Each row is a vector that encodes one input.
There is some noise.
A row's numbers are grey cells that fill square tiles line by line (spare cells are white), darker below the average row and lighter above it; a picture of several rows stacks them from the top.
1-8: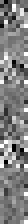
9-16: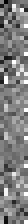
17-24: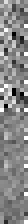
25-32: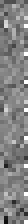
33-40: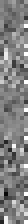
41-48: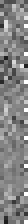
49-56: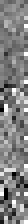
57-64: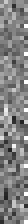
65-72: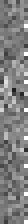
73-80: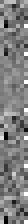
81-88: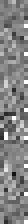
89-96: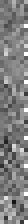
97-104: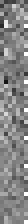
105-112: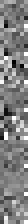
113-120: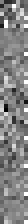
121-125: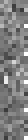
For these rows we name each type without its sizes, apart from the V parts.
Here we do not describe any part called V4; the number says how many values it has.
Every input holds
a point on a line, together with either a point on each of three lines, or a value of V4.
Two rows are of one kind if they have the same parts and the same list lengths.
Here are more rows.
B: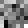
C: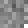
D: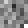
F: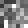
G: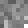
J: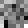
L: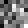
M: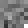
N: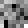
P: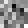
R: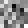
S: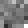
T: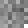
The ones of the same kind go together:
B, J, L, M, N, S
C, D, F, G, P, R, T

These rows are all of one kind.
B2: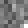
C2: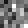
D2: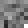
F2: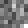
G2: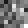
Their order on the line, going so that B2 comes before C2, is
D2, G2, B2, F2, C2.
